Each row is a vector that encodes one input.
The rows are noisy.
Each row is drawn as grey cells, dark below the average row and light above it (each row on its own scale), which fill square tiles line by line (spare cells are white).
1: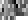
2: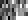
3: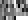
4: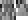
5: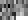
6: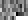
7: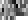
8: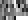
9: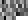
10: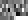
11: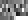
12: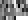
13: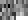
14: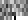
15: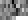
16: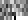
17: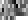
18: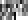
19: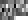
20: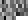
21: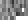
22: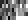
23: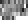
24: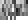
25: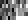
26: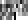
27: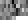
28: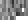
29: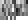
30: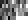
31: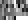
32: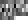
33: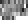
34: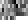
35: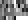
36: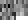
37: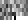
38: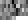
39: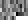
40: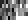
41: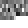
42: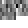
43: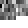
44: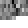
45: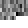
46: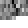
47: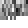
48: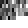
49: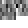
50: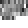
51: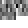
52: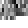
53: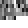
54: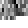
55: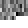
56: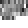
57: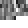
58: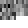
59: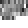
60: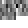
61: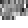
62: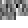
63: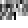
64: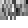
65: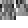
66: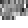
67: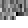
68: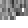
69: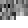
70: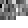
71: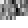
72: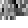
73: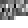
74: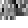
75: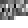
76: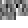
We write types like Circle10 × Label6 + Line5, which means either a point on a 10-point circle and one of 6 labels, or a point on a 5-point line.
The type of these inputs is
Bool × Tree9 + Unit.
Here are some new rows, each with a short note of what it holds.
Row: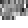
a fixed value
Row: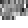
a fixed value
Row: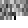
a node of a 9-node tree and a true/false value
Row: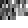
a node of a 9-node tree and a true/false value
